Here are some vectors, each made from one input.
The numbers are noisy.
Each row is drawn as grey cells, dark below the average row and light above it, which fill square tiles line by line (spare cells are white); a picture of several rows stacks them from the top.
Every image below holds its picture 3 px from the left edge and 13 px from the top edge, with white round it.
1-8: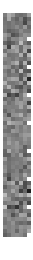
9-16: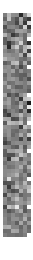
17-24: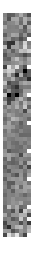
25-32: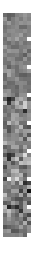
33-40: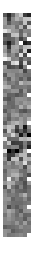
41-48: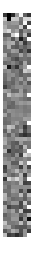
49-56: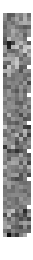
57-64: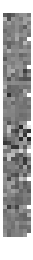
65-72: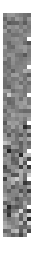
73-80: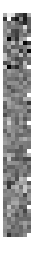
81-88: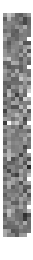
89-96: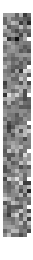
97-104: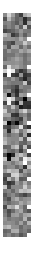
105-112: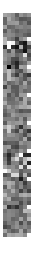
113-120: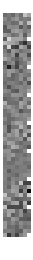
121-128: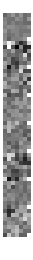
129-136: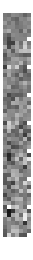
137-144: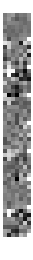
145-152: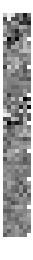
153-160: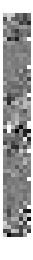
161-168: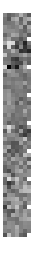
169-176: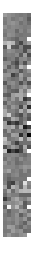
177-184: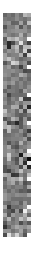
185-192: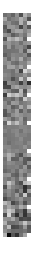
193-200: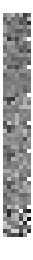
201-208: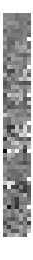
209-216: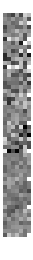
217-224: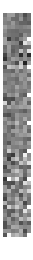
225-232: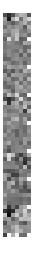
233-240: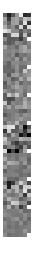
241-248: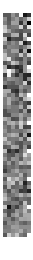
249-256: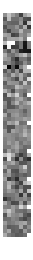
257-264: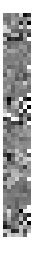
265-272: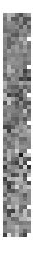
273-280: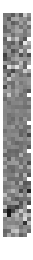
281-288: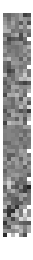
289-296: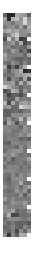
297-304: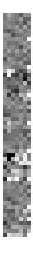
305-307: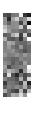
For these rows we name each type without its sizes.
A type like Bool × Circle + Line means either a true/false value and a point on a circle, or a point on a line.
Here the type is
List(Line).
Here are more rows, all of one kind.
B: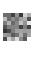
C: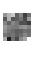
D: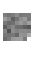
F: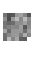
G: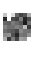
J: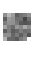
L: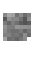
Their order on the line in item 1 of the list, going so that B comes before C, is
B, J, C, L, G, F, D.
